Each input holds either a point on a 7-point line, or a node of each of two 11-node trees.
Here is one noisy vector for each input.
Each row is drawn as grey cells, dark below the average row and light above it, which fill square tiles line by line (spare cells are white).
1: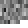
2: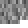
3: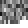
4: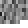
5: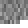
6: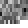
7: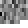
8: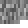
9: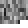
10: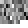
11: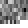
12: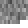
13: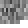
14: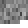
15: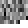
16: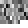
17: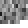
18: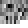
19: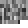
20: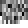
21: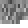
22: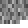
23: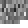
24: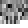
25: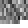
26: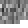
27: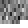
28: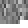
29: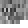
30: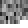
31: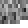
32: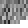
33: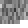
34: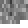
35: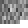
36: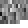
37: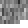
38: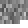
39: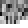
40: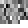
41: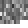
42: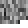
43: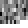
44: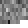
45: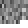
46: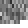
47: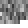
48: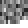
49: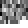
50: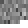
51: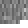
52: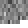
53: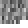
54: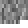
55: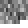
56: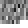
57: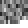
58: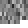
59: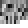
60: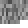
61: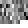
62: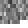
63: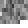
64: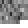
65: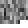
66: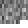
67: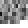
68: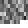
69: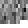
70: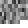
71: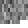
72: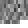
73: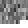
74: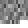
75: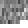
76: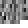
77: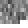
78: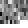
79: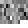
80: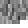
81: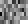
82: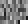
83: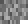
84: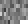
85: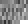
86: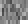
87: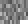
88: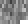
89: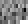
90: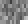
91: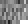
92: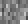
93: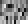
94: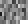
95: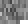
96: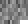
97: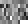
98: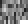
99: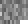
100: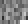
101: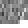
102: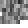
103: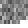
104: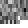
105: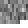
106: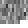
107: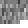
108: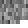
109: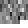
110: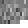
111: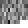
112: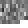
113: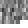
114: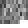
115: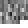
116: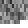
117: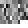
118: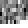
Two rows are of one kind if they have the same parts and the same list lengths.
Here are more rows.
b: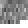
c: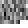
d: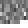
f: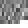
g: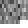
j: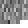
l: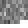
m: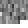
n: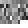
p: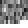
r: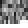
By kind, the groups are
b, d, f, g, j, l, m
c, n, p, r

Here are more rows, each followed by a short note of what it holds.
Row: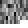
a point on a 7-point line
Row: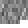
a node of each of two 11-node trees
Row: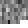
a node of each of two 11-node trees
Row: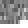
a node of each of two 11-node trees
